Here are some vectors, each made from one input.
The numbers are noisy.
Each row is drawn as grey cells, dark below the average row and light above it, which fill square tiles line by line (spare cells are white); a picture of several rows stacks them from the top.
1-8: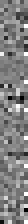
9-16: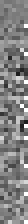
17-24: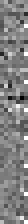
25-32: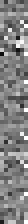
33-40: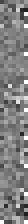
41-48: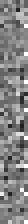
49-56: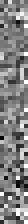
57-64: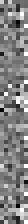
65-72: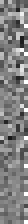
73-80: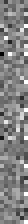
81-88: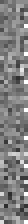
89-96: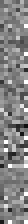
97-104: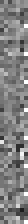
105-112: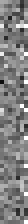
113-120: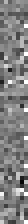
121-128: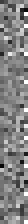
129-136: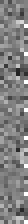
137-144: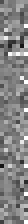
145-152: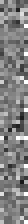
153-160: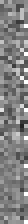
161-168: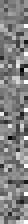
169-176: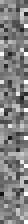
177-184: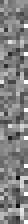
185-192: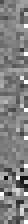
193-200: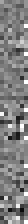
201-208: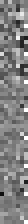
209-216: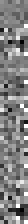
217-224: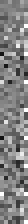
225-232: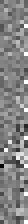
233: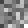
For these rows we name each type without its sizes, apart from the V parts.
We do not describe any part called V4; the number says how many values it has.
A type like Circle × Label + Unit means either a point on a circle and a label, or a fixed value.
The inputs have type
List(Bool × V4).
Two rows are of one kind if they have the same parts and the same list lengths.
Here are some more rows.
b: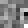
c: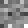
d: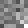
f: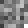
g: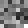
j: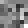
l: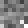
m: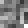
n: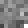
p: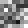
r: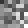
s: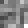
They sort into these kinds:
b, c, d, l, m, r
f, g, j, n, s
p

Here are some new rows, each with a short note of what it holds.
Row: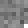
a list of two items
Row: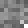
a list of one item
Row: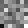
a list of one item
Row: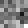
a list of two items
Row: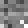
a list of one item
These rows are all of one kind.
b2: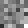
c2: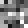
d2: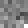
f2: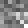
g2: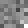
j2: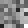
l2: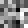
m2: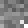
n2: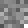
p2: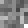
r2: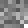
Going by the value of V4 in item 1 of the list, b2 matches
c2, g2 and j2.
